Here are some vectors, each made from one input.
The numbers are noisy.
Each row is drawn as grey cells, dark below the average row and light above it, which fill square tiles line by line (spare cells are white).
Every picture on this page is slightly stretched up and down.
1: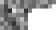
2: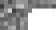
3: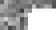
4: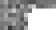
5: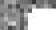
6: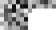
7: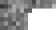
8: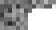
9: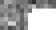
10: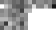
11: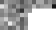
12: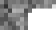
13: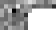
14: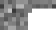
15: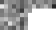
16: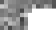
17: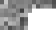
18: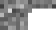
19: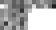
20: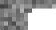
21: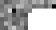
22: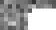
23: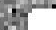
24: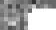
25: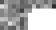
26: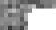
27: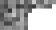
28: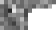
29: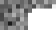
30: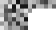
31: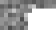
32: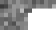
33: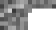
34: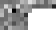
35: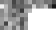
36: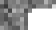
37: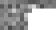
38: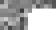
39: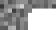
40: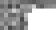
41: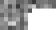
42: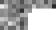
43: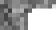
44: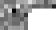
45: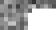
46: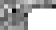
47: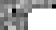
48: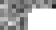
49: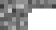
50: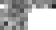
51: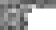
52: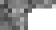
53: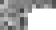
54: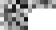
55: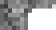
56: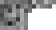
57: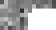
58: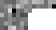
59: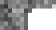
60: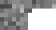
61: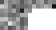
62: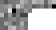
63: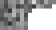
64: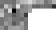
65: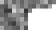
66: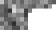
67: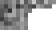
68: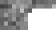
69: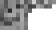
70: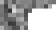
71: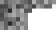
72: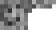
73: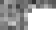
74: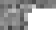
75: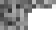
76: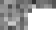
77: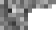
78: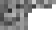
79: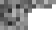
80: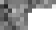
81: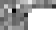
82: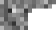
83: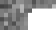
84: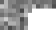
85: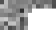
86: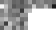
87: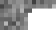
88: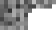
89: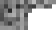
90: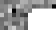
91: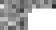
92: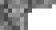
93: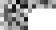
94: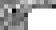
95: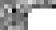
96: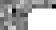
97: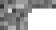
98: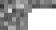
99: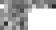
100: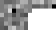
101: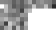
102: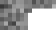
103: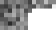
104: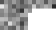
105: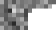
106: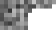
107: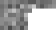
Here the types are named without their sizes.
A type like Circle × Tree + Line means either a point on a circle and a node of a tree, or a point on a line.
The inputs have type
Tree + Unit.
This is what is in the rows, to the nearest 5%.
About 5% of them hold a fixed value. The rest hold a node of a tree.
